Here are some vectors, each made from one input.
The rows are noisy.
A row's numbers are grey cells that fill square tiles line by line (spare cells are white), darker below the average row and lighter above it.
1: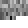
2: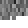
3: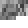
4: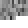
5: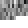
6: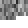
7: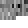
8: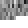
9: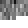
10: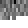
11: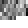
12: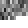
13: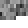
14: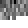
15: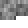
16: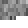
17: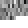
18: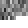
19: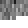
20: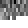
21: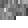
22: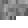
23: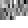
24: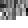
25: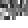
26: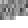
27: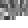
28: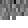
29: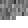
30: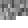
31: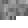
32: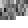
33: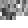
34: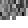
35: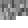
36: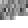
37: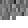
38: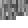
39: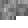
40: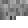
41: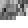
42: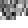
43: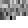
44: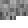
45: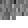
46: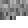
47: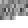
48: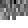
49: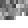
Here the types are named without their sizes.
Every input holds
a label.
